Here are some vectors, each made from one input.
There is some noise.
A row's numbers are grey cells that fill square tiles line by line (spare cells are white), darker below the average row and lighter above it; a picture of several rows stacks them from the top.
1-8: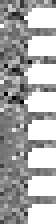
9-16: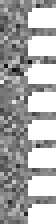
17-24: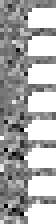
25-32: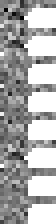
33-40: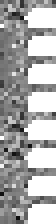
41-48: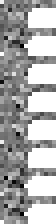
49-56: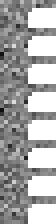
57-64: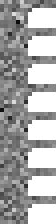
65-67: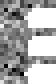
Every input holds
either a point on a 4-point line, or a node of a 9-node tree.
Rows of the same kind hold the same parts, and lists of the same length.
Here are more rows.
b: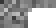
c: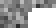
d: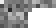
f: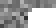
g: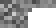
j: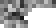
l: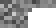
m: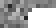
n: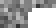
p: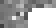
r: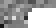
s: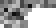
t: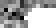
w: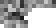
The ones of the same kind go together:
b, c, d, f, g, l, m, n, p, r
j, s, t, w

